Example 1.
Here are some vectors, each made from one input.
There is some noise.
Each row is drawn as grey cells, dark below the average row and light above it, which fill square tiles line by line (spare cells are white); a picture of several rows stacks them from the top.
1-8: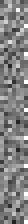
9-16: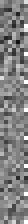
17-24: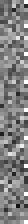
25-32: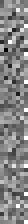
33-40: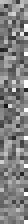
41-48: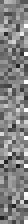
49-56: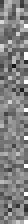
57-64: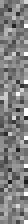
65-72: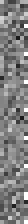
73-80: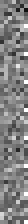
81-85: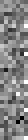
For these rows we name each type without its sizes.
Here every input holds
either a fixed value, or a node of a tree, or four true/false values.
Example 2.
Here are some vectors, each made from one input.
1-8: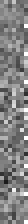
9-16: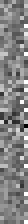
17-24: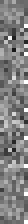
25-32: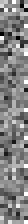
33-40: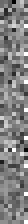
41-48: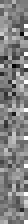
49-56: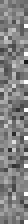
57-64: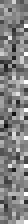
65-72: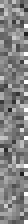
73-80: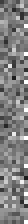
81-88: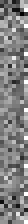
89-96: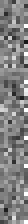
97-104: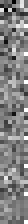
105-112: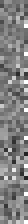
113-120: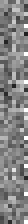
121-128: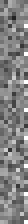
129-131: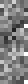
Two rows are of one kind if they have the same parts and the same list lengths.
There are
2 kinds of row.
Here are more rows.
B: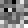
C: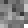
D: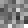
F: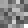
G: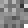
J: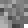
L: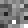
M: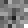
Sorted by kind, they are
B, D, F, L
C, G, J, M

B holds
a point on an 8-point line.
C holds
a node of a 12-node tree.
